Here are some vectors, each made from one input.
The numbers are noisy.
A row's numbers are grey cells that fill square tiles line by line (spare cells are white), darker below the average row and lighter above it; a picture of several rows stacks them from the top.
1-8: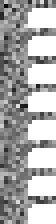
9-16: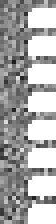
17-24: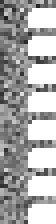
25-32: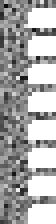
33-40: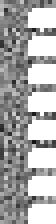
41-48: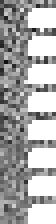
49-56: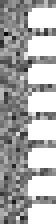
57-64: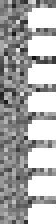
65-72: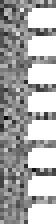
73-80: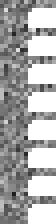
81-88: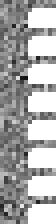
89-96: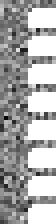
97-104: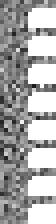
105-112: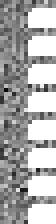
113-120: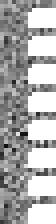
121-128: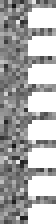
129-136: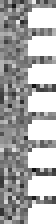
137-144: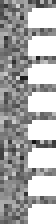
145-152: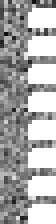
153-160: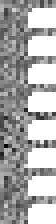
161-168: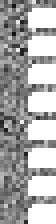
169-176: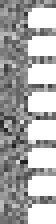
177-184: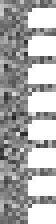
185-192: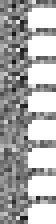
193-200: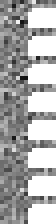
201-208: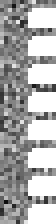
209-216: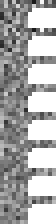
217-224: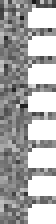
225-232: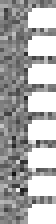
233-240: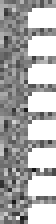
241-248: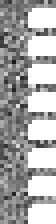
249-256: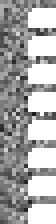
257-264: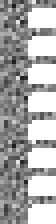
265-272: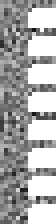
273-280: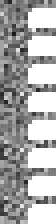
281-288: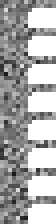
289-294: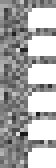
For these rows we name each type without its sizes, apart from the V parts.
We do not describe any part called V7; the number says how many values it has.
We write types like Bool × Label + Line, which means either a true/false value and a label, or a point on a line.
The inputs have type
Bool × List(V7) + Circle + Line.
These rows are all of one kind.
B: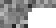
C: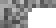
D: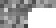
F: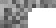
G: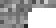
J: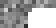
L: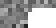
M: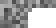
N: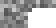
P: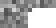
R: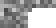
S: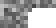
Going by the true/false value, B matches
D, G, J and L.
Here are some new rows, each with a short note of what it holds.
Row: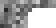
a true/false value, together with the empty list
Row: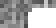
a true/false value, together with a list of two items
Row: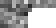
a true/false value, together with the empty list
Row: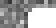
a true/false value, together with a list of two items
